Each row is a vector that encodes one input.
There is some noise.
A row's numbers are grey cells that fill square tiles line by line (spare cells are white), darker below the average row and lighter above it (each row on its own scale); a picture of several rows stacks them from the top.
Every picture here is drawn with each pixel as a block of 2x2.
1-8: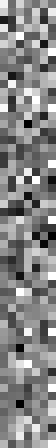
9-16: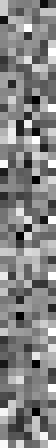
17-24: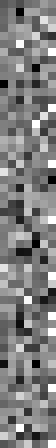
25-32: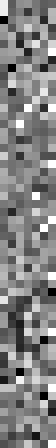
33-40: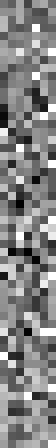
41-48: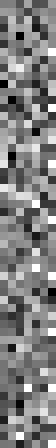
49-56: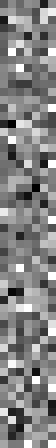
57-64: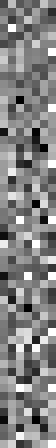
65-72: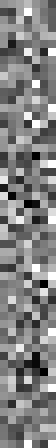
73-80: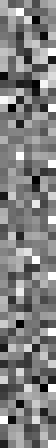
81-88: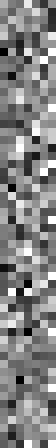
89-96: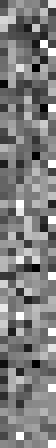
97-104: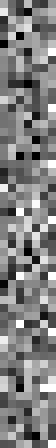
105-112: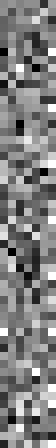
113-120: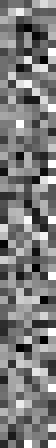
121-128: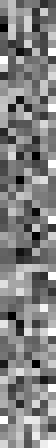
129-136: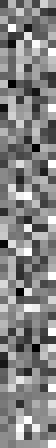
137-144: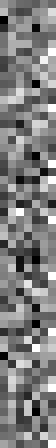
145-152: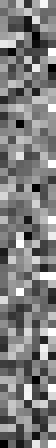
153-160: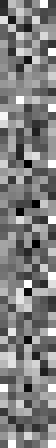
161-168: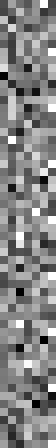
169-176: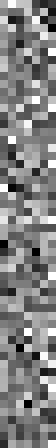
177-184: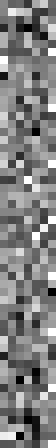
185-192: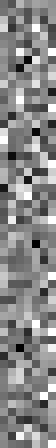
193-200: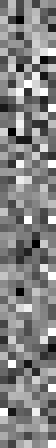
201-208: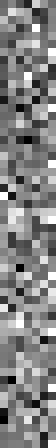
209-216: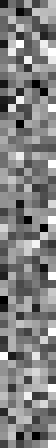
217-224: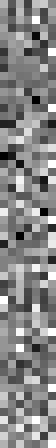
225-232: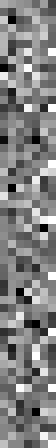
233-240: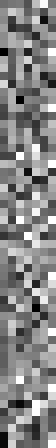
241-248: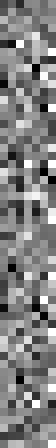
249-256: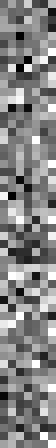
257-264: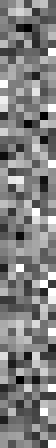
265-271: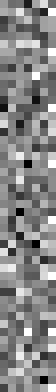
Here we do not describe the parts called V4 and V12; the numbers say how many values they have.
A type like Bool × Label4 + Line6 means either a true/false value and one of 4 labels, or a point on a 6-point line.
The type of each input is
(Bool × Bool × Bool × Bool + V4) × (Line5 + V12).
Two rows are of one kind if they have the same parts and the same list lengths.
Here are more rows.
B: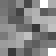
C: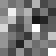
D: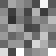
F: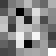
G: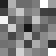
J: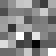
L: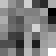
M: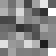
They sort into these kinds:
B, C, F
D
G, L
J, M

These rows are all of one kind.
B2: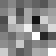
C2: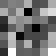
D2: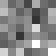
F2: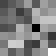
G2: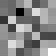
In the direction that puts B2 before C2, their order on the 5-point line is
B2, G2, C2, D2, F2.
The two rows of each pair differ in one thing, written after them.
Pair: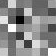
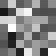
the value of V4
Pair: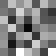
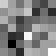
the value of V4
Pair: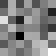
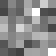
the value of V4
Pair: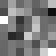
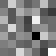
the value of V4
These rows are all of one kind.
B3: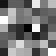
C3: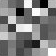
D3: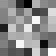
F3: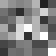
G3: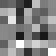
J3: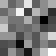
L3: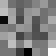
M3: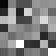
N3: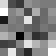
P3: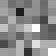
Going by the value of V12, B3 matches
D3, G3 and M3.
